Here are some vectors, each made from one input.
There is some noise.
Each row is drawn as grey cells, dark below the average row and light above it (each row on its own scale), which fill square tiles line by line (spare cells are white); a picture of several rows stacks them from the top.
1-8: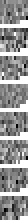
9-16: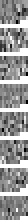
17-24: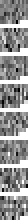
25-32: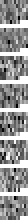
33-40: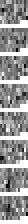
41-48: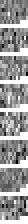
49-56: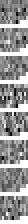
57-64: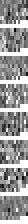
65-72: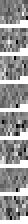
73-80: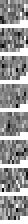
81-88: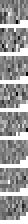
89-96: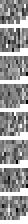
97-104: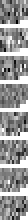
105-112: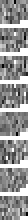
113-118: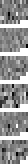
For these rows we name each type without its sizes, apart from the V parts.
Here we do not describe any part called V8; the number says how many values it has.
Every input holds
a point on a line, together with either a node of a tree, or a value of V8.
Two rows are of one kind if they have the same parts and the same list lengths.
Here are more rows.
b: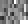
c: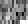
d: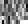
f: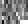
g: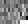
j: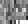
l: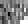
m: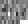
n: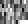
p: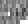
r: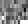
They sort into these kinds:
b, c, l, m, n, p
d, f, g, j, r

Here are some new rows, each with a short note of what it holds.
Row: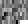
a point on a line and a node of a tree
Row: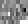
a point on a line and a node of a tree
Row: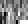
a point on a line and a node of a tree
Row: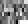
a point on a line and a node of a tree
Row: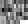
a point on a line and a value of V8
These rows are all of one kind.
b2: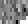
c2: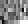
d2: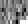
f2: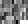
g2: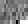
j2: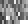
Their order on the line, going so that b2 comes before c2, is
d2, b2, g2, c2, f2, j2.
